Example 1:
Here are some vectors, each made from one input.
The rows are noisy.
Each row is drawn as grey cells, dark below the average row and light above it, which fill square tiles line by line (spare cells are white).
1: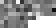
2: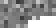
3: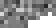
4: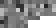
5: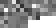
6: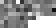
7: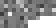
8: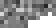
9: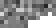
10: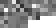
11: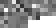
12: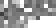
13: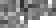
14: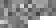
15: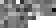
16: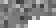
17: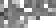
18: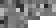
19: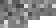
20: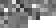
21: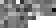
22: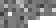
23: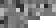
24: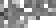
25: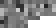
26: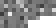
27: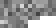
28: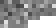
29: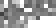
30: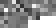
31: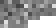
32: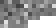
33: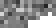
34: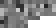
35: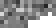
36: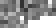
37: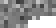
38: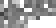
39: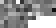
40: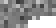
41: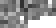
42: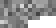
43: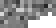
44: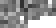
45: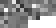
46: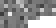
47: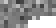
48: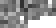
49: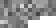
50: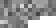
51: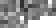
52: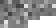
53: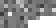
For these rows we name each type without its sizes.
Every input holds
a label.
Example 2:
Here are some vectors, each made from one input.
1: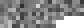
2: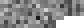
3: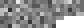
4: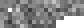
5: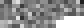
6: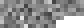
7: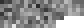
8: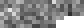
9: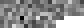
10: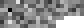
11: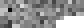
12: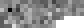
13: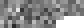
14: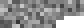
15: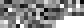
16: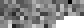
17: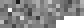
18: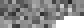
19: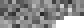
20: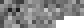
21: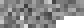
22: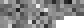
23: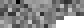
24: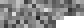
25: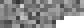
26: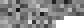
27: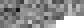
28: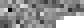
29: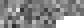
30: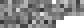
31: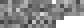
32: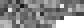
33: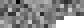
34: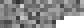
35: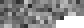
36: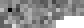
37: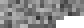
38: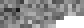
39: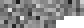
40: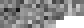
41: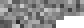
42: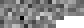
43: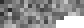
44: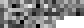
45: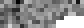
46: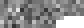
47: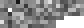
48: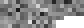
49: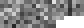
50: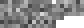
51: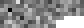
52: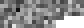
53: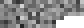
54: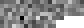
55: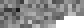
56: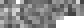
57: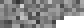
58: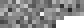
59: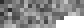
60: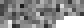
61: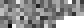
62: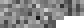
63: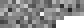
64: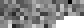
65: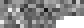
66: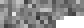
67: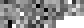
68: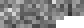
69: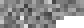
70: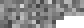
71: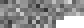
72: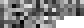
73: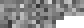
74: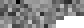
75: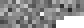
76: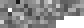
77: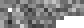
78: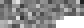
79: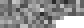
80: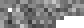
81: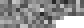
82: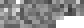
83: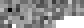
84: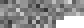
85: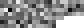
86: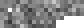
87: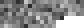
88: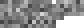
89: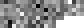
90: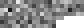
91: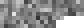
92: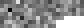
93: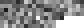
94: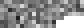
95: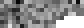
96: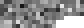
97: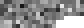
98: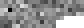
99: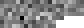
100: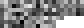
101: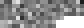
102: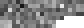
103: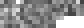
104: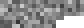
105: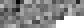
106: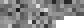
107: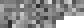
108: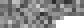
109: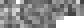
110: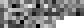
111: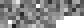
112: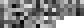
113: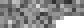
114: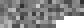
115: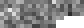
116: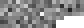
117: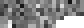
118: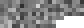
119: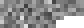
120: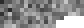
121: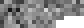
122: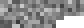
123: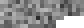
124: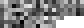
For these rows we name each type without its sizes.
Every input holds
either a fixed value, or five true/false values.
